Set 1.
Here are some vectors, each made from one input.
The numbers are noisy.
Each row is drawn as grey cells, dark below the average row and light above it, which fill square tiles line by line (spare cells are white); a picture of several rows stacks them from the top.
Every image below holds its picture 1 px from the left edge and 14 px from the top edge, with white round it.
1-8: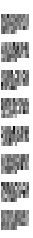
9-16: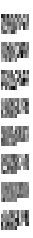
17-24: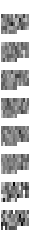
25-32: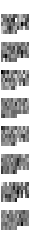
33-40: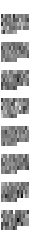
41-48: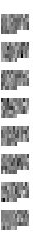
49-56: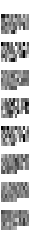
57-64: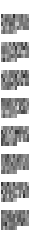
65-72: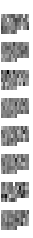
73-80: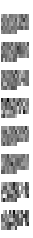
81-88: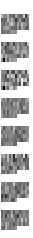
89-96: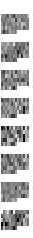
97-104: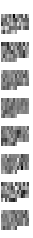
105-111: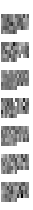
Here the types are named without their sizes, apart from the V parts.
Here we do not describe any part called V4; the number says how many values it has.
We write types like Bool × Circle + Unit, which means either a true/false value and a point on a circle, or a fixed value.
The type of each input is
Bool × Bool × Bool × Line + V4.
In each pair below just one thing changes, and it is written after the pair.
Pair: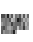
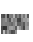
the place on the line
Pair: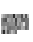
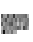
the place on the line
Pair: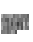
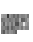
the place on the line
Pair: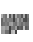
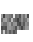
one of the three true/false values
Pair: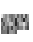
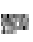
one of the three true/false values
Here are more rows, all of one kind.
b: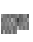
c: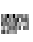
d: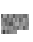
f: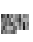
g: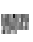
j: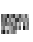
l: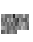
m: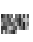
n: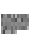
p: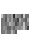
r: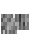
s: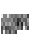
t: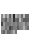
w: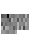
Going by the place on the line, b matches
g, p, r and s.
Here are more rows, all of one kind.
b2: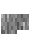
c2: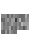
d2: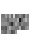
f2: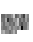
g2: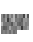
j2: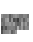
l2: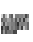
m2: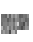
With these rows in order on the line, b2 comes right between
l2 and m2.
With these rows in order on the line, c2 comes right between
f2 and g2.
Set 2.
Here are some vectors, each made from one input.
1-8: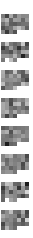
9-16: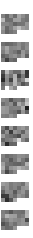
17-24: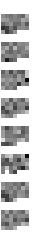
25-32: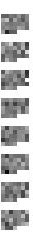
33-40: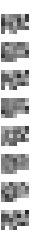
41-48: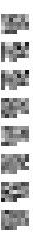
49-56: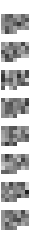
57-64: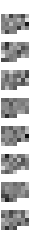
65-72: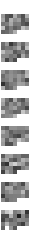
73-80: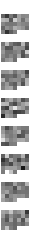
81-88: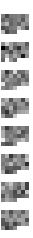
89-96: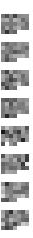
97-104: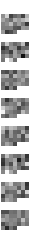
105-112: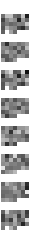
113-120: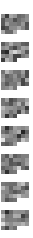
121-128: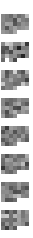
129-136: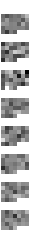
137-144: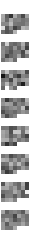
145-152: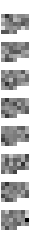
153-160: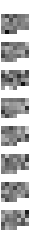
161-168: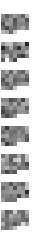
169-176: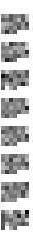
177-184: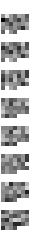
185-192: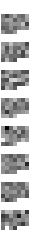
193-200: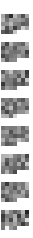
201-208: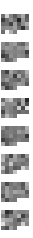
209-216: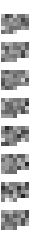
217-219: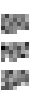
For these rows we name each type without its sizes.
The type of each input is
Bool × Circle + Line × Line + Unit.
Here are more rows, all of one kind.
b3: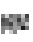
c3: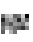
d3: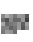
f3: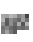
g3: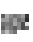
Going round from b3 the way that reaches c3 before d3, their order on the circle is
b3, g3, c3, f3, d3.
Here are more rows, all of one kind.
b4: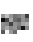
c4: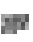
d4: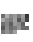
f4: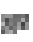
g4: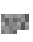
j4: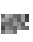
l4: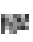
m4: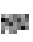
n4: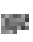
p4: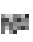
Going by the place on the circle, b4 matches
c4, f4, g4 and m4.
